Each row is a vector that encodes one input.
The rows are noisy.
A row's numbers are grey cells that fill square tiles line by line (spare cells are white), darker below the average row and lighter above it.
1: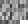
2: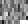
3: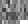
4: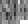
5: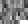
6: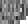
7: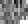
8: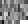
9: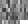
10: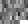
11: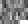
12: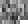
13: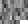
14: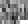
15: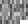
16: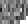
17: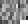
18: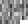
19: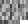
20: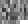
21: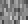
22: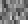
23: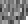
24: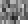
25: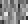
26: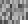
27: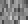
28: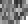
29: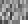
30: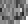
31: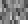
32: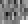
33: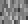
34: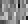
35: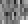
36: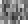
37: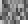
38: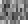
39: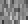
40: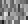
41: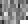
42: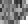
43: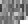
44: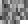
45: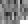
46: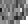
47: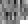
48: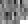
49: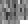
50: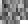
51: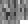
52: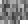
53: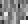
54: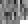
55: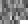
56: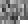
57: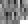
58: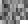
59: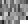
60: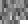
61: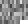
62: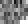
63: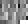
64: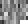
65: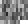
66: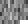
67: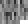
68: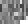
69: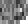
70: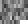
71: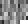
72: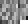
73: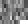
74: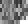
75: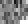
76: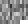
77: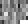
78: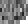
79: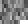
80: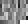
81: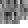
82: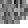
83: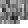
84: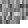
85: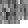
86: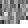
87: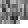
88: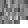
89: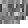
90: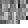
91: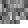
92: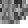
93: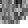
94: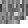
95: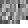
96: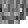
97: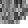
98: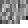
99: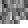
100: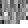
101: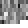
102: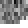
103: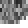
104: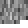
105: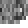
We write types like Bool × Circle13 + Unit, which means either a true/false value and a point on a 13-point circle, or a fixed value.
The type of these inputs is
Circle19.
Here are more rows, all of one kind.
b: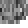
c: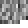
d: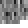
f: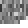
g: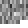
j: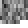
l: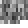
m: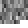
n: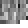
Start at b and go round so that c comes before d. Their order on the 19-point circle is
b, f, g, c, n, m, j, l, d.
